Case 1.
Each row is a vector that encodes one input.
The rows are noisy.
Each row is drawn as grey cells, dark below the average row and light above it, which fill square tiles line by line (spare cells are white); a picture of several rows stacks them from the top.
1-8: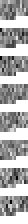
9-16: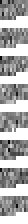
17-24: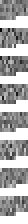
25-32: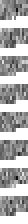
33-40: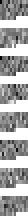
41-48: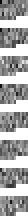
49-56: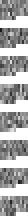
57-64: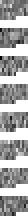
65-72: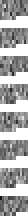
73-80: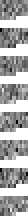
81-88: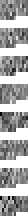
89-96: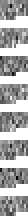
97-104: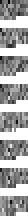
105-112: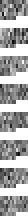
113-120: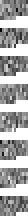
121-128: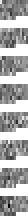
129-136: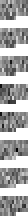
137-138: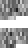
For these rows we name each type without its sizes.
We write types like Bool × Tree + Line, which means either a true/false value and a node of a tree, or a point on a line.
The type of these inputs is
(Bool × Bool × Bool + Unit) × List(Circle).
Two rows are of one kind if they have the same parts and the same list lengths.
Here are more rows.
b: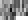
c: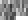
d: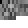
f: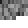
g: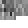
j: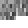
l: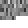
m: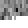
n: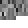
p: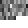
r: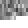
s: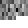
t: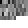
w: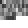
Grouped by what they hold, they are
b, c, j
d, f, p
g, l
m, r
n, s, t
w

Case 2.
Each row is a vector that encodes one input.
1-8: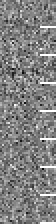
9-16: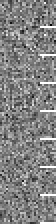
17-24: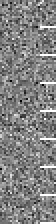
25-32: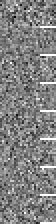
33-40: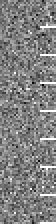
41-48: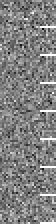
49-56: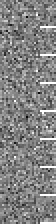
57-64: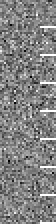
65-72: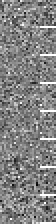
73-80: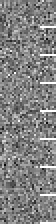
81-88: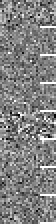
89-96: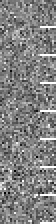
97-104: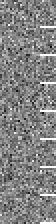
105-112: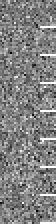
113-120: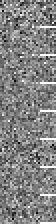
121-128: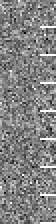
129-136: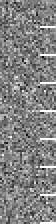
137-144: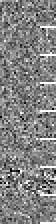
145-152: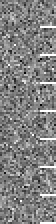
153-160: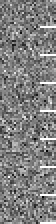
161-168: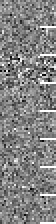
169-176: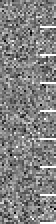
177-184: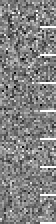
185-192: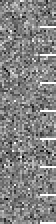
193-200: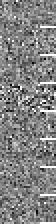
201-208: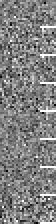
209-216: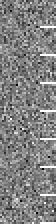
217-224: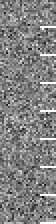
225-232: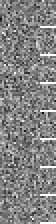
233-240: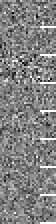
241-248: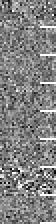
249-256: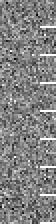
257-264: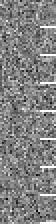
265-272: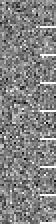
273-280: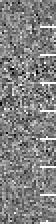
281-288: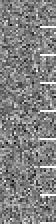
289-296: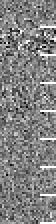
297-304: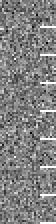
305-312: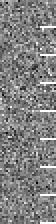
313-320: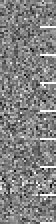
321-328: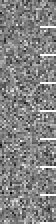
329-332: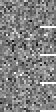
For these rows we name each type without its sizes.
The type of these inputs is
List(Circle).
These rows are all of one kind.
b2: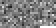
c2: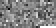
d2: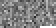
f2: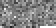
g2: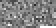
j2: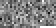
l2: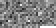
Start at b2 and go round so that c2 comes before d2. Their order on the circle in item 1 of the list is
b2, c2, j2, g2, f2, l2, d2.
